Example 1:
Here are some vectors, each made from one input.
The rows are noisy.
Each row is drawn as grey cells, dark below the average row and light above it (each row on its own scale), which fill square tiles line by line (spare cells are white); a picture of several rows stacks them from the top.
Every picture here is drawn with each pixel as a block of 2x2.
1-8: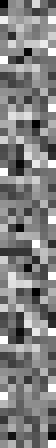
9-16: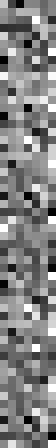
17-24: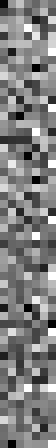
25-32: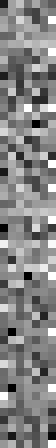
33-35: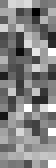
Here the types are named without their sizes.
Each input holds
a point on each of two lines.
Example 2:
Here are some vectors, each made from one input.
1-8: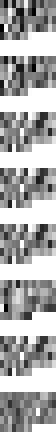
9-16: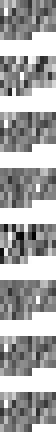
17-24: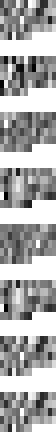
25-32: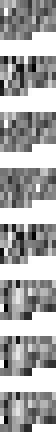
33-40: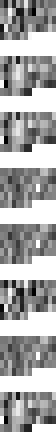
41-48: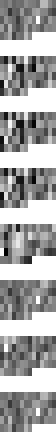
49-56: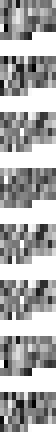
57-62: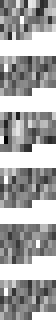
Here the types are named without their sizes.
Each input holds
a label.
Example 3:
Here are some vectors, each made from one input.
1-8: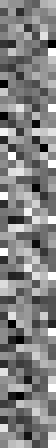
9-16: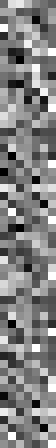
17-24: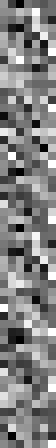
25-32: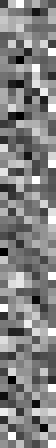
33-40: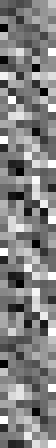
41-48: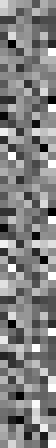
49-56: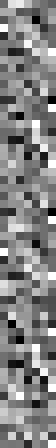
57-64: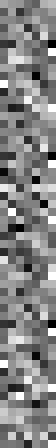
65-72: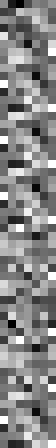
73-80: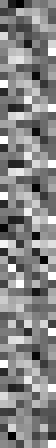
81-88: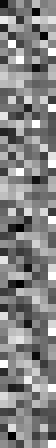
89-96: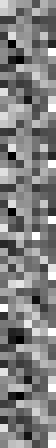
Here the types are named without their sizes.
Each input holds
a point on each of two lines.
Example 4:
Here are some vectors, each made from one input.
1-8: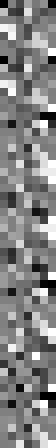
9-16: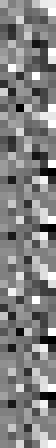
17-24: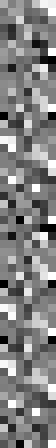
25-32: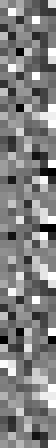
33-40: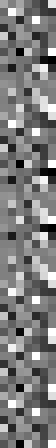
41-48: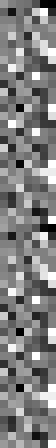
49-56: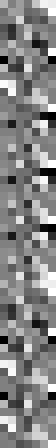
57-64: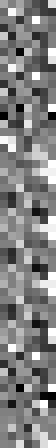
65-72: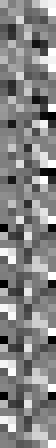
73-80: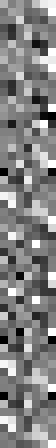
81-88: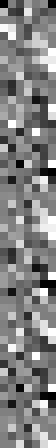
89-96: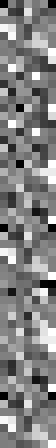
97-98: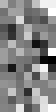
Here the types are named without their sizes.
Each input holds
a point on a line.
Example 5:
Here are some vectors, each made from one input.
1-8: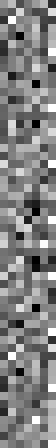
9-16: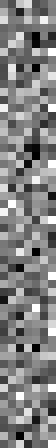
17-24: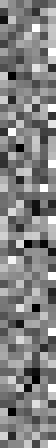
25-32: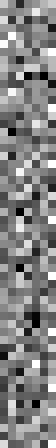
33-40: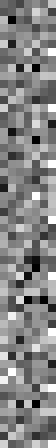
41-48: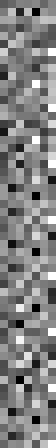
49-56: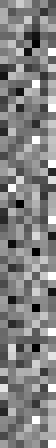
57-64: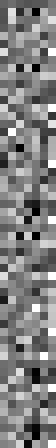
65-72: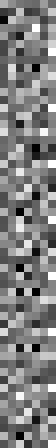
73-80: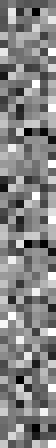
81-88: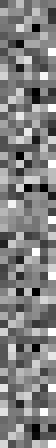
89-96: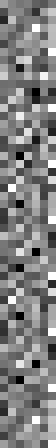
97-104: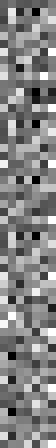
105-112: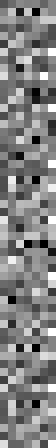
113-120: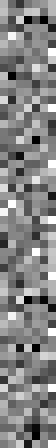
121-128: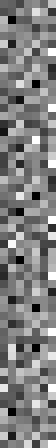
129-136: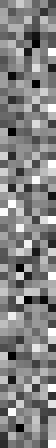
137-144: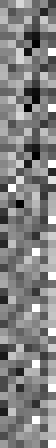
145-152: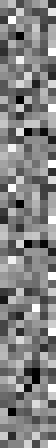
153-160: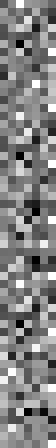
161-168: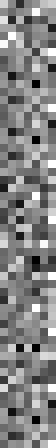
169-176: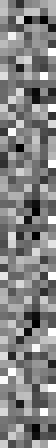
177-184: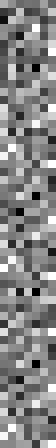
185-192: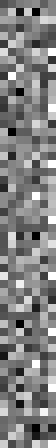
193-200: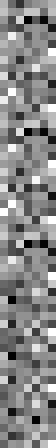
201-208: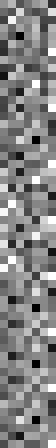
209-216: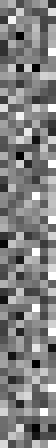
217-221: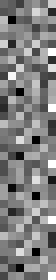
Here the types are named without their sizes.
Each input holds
a point on a line.
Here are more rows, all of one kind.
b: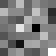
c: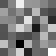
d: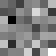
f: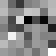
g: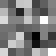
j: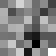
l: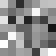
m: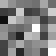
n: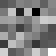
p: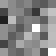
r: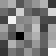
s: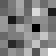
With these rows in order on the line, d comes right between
l and s.
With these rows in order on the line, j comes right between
c and g.
